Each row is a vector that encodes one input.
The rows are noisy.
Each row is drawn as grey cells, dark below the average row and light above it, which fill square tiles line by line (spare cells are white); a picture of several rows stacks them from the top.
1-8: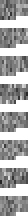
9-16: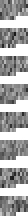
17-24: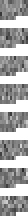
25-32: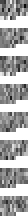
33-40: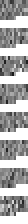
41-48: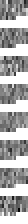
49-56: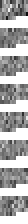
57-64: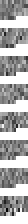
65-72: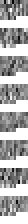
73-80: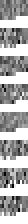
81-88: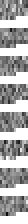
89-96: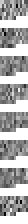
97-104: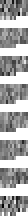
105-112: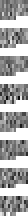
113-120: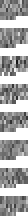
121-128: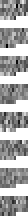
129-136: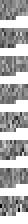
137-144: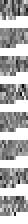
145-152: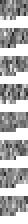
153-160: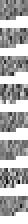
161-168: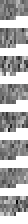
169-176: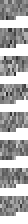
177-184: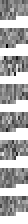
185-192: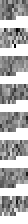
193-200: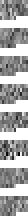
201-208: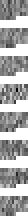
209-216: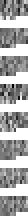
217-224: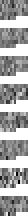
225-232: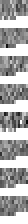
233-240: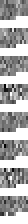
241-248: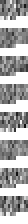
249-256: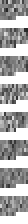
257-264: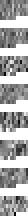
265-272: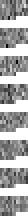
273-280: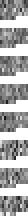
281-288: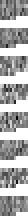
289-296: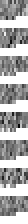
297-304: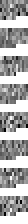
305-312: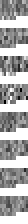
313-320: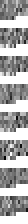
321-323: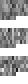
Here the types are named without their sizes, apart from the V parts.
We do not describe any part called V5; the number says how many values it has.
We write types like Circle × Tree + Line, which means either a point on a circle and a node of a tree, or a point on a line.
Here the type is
(Label + Line) × V5 + Tree.
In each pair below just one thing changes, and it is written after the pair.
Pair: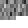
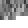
the label
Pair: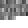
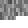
the value of V5
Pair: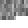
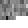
the label
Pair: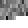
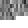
the label
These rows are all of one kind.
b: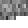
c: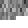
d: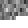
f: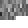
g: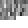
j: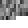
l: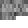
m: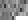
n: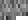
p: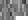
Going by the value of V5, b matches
c, d, l and n.
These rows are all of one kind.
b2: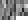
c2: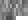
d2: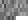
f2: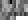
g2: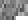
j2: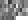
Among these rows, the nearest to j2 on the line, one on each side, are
c2 and f2.
